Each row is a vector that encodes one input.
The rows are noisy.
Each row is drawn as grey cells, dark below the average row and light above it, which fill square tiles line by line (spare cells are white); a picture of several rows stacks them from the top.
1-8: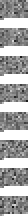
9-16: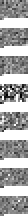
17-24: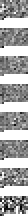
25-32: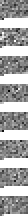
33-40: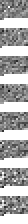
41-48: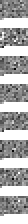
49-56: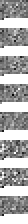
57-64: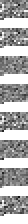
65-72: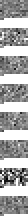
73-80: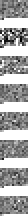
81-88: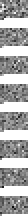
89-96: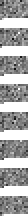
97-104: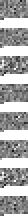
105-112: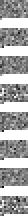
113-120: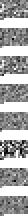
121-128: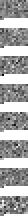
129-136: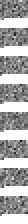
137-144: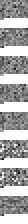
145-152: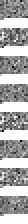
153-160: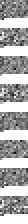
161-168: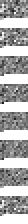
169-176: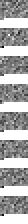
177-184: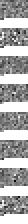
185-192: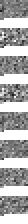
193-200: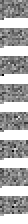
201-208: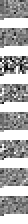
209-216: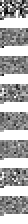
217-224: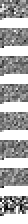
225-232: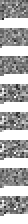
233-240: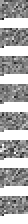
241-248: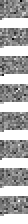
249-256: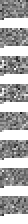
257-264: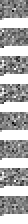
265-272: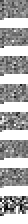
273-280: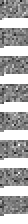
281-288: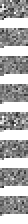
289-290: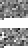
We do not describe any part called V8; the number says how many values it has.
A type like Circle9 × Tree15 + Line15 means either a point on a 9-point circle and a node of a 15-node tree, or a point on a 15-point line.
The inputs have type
List3(Line4 × V8).
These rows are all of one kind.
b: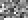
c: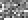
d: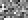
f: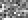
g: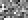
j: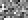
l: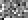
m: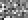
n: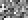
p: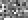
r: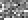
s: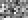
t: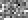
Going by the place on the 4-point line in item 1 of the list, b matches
n and s.
